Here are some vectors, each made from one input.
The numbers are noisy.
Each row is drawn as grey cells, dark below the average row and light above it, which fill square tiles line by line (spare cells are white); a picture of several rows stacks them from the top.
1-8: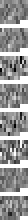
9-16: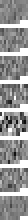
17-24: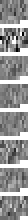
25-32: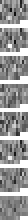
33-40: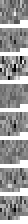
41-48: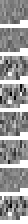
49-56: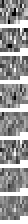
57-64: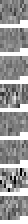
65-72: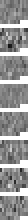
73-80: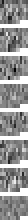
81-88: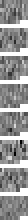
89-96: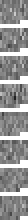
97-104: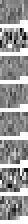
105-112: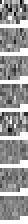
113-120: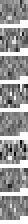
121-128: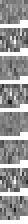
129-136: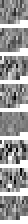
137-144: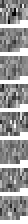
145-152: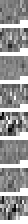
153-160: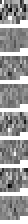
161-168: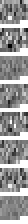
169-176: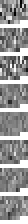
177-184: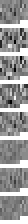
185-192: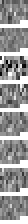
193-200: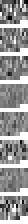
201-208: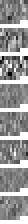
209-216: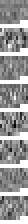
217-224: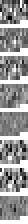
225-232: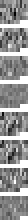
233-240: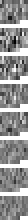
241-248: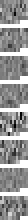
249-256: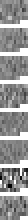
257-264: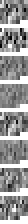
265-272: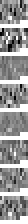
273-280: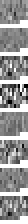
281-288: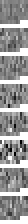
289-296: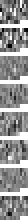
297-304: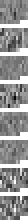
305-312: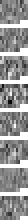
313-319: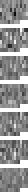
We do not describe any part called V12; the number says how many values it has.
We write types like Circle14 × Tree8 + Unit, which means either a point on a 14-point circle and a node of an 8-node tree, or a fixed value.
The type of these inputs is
(Bool × Bool × Bool + V12) × Line13 × Tree14.
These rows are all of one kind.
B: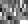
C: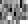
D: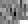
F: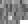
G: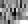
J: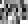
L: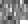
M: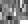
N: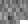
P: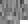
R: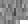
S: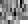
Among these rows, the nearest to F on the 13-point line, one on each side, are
B and C.
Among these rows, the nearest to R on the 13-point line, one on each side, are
L and N.
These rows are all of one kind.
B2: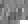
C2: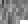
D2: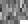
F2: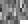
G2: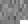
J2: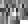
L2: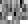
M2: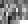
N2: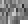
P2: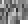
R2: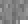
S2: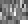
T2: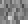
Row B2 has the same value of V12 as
J2, N2, S2 and T2.
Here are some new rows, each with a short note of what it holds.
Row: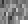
a point on a 13-point line, a node of a 14-node tree and three true/false values
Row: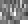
a point on a 13-point line, a node of a 14-node tree and a value of V12
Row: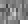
a point on a 13-point line, a node of a 14-node tree and a value of V12
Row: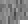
a point on a 13-point line, a node of a 14-node tree and a value of V12
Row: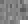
a point on a 13-point line, a node of a 14-node tree and a value of V12
